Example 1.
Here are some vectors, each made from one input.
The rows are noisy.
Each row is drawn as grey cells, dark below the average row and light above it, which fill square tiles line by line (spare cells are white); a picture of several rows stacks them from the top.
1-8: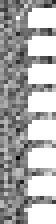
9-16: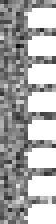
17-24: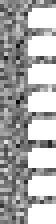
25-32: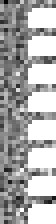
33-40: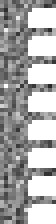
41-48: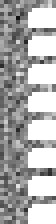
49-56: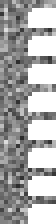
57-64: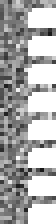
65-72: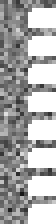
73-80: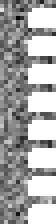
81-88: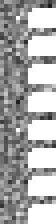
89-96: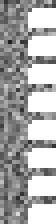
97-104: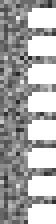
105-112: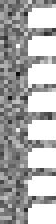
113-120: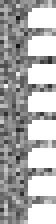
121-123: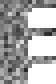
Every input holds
four true/false values.
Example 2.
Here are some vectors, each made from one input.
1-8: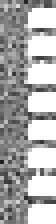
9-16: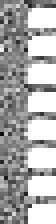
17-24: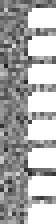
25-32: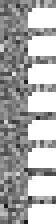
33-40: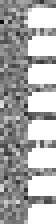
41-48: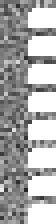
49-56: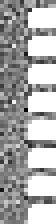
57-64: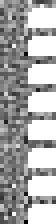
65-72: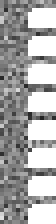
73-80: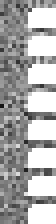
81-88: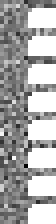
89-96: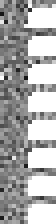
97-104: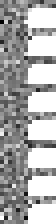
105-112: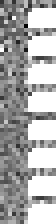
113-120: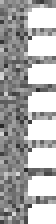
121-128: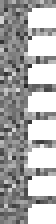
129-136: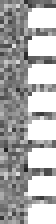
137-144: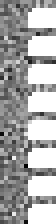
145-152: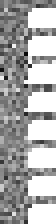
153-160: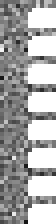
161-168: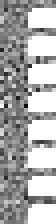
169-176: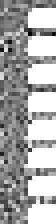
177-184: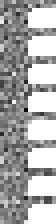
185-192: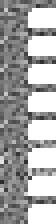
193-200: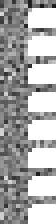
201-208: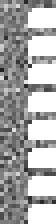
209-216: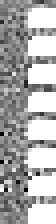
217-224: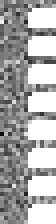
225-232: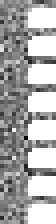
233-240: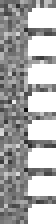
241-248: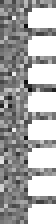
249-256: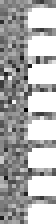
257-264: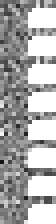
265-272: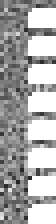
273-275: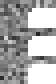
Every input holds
a point on a 6-point circle.
